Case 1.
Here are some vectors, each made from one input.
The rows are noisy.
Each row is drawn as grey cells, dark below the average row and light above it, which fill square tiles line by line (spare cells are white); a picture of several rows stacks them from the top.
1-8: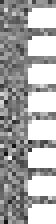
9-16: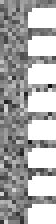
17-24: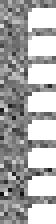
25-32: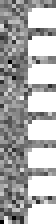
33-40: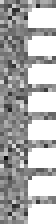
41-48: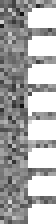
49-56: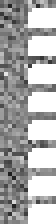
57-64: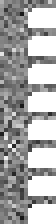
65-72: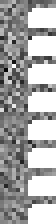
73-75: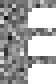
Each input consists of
either a point on a 7-point line, or three true/false values.
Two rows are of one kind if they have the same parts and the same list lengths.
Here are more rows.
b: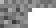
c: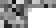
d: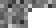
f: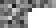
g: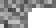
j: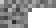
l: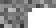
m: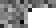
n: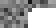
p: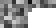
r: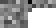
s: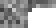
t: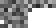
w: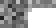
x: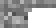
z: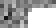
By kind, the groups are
b, c, g, j, n, p, s, x, z
d, f, l, m, r, t, w

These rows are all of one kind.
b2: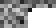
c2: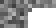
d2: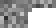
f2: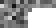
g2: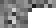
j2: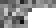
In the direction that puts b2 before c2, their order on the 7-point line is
d2, g2, b2, j2, c2, f2.
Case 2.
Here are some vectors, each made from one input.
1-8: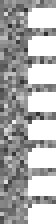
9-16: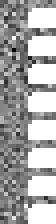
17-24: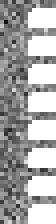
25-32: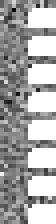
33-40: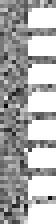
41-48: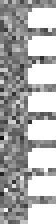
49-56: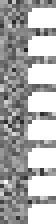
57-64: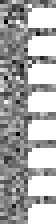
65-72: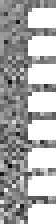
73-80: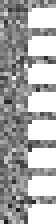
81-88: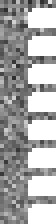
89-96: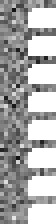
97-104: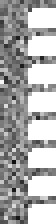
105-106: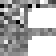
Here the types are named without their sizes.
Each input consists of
either a point on a line, or three true/false values.
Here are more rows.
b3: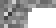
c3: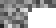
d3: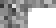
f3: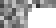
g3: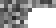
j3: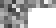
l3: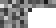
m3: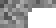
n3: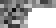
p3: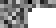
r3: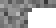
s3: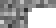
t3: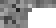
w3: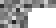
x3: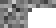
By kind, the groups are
b3, g3, n3, p3, s3, t3, x3
c3, d3, f3, j3, l3, m3, r3, w3

